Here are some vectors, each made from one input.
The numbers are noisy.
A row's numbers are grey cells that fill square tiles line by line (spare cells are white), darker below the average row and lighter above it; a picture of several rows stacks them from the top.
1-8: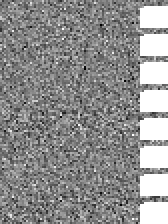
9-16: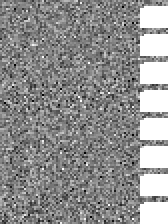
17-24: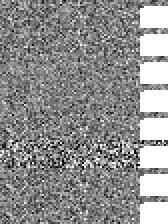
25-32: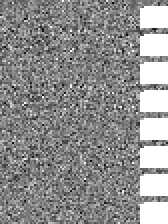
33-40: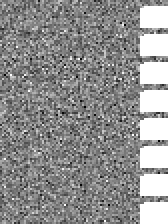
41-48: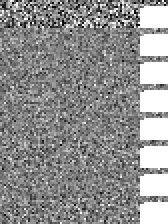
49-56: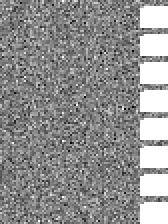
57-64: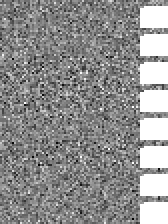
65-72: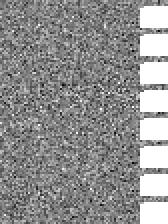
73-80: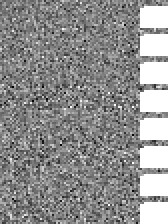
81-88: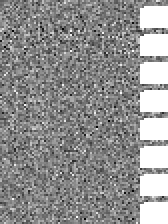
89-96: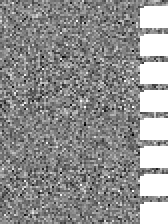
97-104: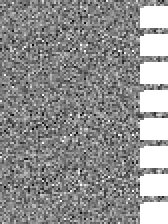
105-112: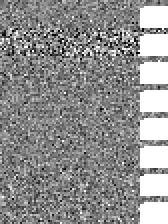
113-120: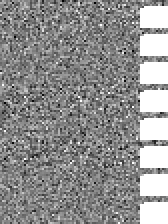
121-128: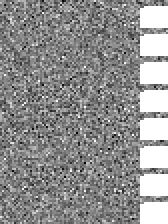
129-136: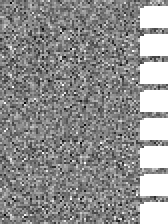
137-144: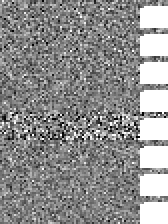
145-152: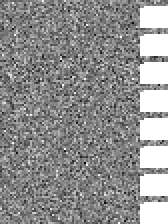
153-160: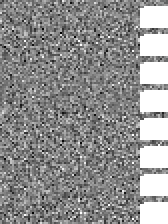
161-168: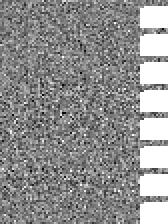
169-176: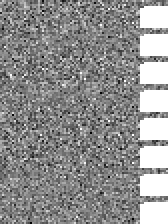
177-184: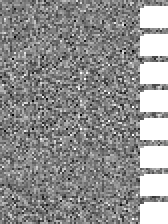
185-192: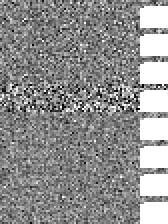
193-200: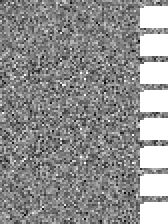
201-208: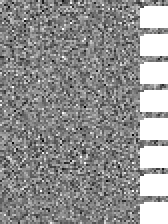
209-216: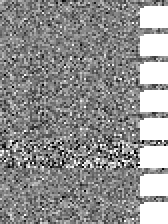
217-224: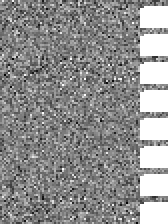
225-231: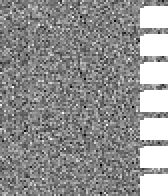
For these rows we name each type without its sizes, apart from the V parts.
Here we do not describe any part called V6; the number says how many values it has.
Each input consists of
a list of items, each a label and a value of V6.
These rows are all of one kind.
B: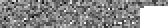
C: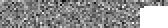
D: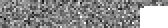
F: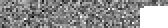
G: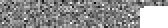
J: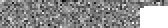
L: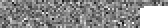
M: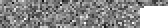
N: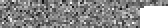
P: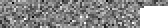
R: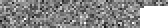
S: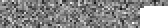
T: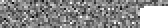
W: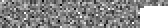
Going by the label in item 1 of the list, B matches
G, N and T.
